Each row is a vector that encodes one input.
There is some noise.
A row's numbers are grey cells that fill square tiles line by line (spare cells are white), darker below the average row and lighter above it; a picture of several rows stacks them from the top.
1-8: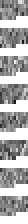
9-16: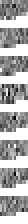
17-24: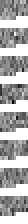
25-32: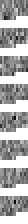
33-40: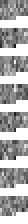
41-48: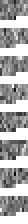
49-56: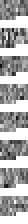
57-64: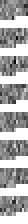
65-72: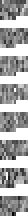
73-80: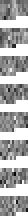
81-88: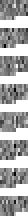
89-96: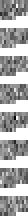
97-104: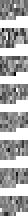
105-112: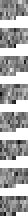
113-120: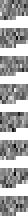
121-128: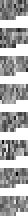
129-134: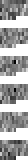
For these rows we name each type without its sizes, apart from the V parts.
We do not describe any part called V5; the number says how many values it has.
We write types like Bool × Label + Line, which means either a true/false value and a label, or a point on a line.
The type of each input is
List(Bool × V5).
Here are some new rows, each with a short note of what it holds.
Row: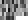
the empty list
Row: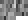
a list of three items
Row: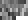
a list of one item
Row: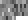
a list of three items
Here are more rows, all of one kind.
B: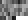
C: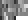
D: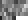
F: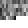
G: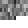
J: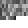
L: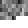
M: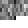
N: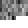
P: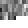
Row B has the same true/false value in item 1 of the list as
D, L and N.
